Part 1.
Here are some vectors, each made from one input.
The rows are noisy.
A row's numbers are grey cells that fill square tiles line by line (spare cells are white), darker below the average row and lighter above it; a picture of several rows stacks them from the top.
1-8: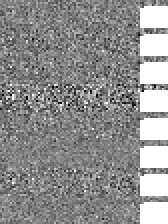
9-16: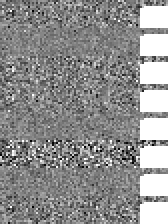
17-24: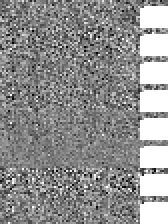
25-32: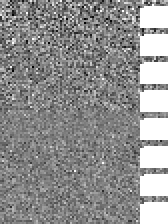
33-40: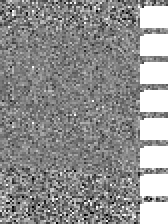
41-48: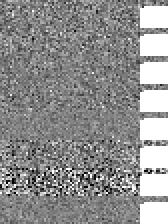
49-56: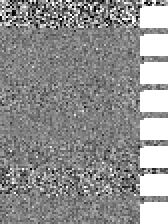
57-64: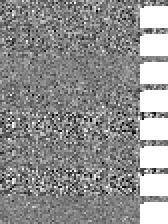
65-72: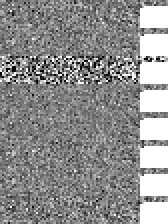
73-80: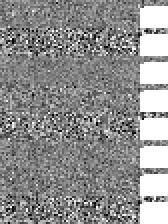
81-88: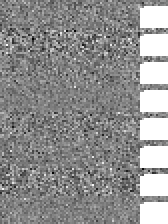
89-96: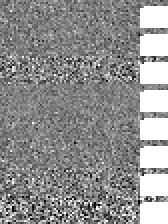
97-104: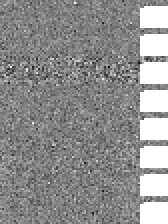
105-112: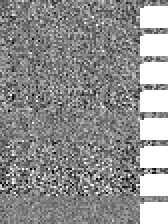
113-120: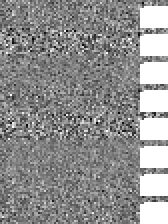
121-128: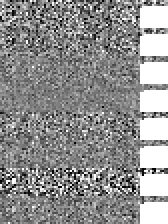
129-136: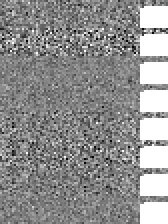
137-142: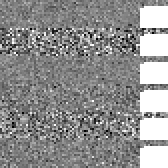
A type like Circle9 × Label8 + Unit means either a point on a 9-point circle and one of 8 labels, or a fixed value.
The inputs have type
Bool × Label4 + Circle11 + Unit.
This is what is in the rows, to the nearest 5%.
About 65% of them hold a point on an 11-point circle. About 5% of them hold a fixed value. The rest hold one of 4 labels and a true/false value.
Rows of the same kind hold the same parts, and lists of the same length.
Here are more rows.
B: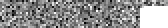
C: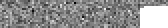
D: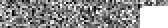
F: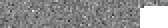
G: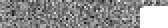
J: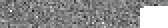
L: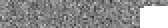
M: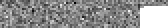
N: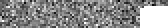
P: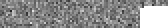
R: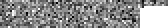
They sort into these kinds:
B, F, G, L, P, R
C, D, M
J, N

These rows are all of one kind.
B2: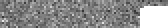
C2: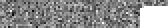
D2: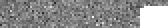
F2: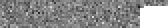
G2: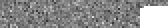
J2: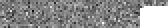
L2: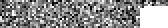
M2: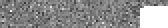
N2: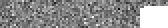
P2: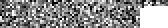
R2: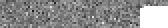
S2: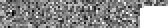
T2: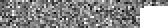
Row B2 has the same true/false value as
C2, M2 and S2.
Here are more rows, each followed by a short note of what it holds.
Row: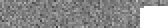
a point on an 11-point circle
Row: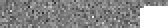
one of 4 labels and a true/false value
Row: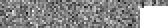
a point on an 11-point circle
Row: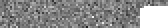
one of 4 labels and a true/false value
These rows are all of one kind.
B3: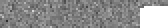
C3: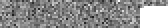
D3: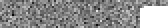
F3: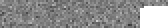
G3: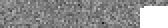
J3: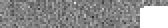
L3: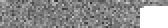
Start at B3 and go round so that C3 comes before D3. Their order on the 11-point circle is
B3, J3, C3, G3, L3, F3, D3.
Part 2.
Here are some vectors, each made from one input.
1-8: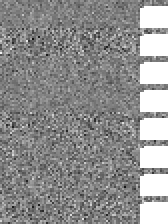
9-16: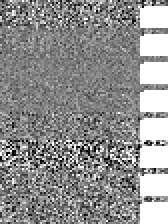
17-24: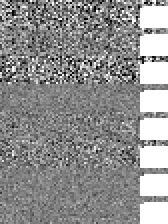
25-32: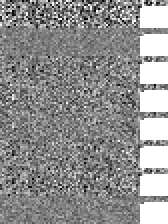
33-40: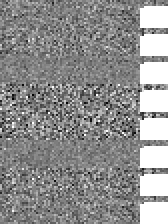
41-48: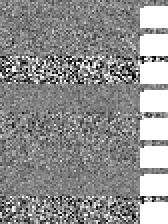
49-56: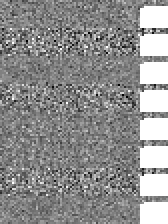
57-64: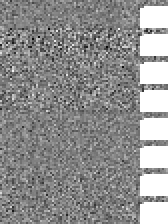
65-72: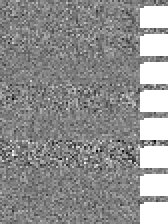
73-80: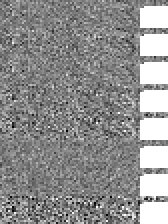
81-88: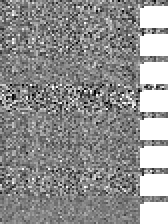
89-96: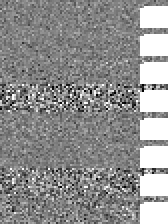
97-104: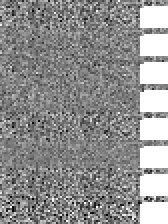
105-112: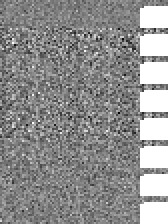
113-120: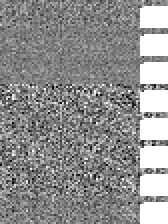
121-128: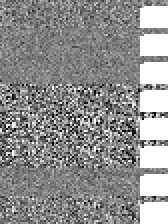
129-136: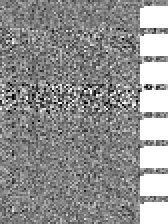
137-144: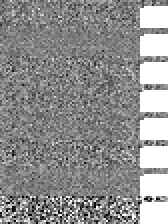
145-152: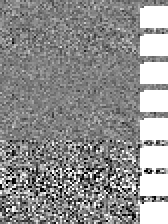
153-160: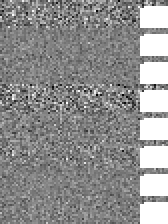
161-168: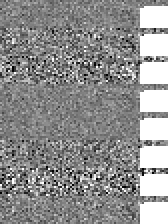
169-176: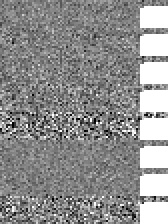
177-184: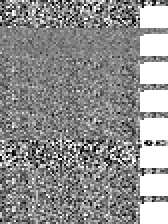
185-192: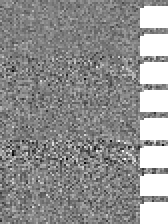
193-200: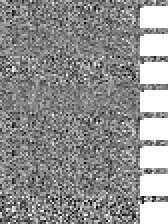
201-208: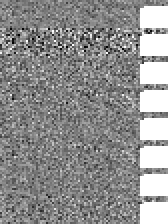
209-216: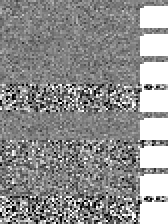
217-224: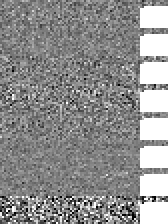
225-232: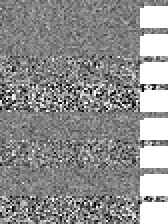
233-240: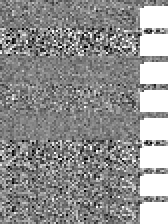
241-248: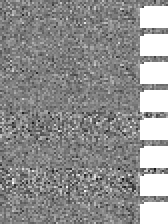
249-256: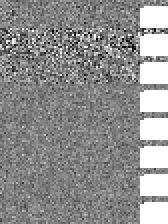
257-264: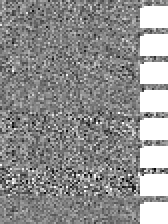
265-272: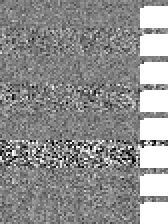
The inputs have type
Bool × Circle11 × (Circle11 + Unit).
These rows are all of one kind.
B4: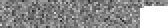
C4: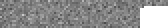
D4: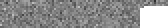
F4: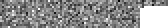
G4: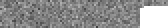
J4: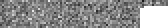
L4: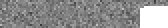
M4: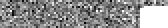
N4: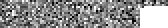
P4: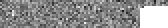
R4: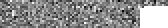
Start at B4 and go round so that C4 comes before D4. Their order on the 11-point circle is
B4, M4, P4, G4, R4, C4, D4, L4, N4, J4, F4.
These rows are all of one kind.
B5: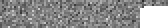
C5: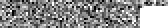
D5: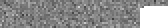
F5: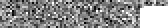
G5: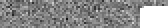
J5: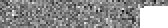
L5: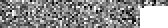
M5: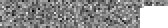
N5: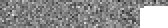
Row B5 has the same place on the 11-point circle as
C5 and J5.
